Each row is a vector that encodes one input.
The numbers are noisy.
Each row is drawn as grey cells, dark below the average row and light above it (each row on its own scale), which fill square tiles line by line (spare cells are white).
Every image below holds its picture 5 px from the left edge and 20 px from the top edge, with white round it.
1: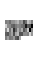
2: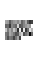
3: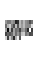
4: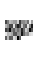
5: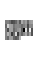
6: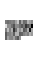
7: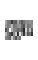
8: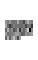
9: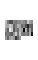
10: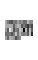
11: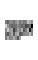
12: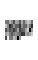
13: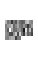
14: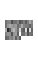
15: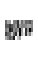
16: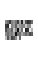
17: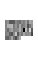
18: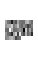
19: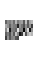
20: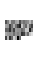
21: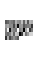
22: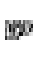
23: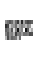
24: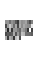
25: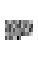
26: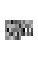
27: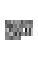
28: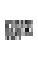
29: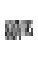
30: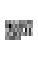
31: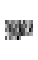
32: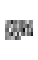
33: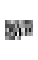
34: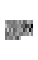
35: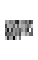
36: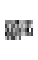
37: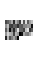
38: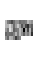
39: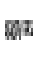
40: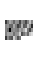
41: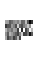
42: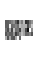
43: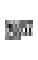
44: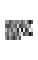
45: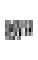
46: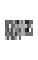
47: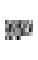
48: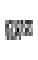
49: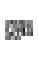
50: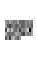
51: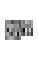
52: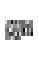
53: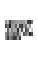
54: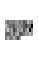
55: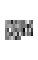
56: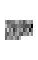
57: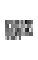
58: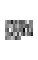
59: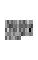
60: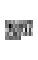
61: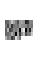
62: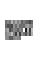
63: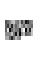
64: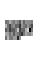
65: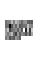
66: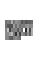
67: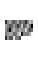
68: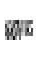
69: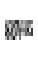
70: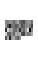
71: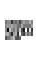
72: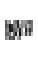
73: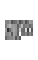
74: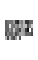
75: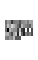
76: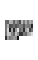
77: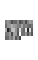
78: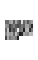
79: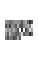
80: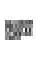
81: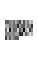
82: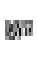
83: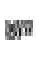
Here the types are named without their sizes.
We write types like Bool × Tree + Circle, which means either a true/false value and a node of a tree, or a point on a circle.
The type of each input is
Bool × (Line + Tree).
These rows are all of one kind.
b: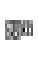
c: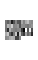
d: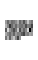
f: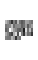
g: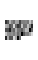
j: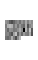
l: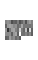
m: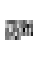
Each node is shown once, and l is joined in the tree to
g.
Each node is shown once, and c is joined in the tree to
b, d and g.
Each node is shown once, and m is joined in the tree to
d.
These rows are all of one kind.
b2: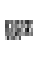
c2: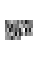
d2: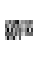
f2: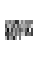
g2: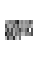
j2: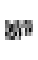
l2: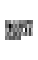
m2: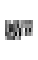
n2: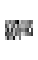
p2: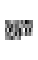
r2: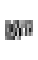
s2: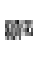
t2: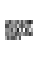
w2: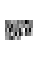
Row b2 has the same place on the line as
c2, p2 and w2.
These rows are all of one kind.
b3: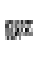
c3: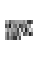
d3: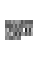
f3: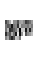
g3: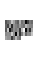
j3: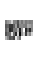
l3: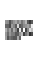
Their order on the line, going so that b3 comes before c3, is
j3, f3, g3, b3, d3, l3, c3.
